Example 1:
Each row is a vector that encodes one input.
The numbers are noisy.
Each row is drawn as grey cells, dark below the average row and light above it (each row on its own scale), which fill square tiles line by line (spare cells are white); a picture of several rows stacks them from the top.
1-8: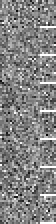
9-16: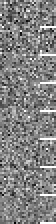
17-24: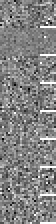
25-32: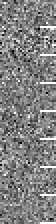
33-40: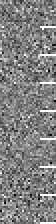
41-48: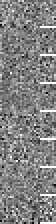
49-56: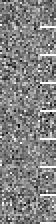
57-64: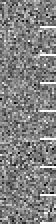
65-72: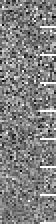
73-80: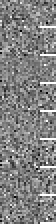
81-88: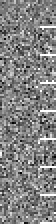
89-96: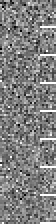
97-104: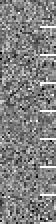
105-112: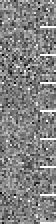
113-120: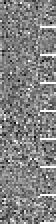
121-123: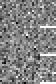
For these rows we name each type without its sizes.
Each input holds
a point on a circle, together with either a point on a line, or three true/false values.
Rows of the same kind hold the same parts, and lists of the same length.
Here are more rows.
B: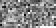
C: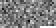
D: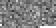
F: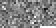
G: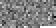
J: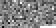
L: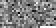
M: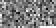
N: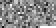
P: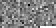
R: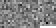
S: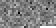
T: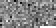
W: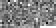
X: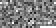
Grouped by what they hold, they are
B, C, D, F, M, N, S, W, X
G, J, L, P, R, T

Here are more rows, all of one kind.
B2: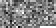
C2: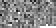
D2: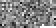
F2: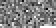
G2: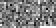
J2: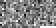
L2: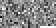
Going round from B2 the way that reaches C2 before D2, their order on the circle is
B2, J2, C2, L2, F2, G2, D2.
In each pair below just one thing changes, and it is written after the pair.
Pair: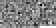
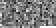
the place on the circle
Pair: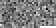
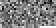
one of the three true/false values
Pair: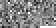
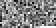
the place on the circle
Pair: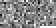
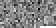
one of the three true/false values
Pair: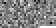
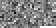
the place on the circle
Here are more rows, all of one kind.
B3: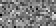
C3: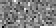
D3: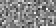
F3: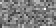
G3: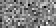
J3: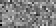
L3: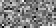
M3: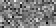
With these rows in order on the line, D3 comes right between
C3 and F3.
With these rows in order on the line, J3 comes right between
B3 and M3.
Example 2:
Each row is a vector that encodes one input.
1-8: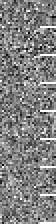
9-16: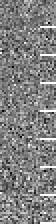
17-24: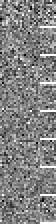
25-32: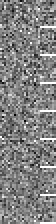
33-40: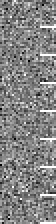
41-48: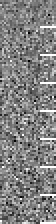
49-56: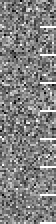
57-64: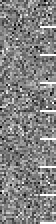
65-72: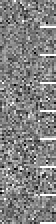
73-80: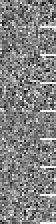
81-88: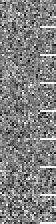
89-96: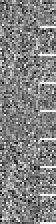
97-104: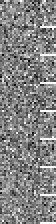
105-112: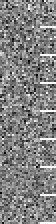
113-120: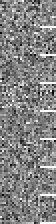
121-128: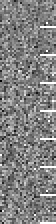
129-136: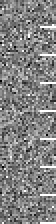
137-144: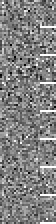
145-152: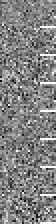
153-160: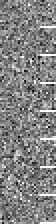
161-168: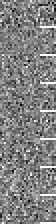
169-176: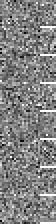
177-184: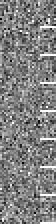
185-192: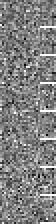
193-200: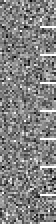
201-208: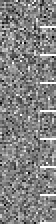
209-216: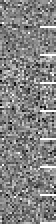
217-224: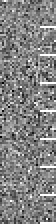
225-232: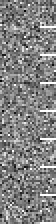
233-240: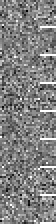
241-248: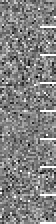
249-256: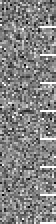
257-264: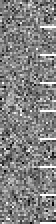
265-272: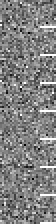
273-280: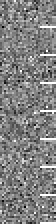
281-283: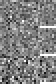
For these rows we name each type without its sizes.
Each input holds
a point on a circle, a point on a line and three true/false values.
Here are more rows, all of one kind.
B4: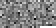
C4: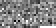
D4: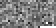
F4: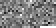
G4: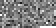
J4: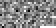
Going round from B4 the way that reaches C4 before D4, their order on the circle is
B4, G4, C4, D4, F4, J4.
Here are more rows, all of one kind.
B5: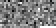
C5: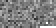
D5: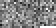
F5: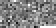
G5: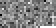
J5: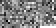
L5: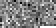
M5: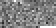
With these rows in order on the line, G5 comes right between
C5 and J5.
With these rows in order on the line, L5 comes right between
B5 and D5.
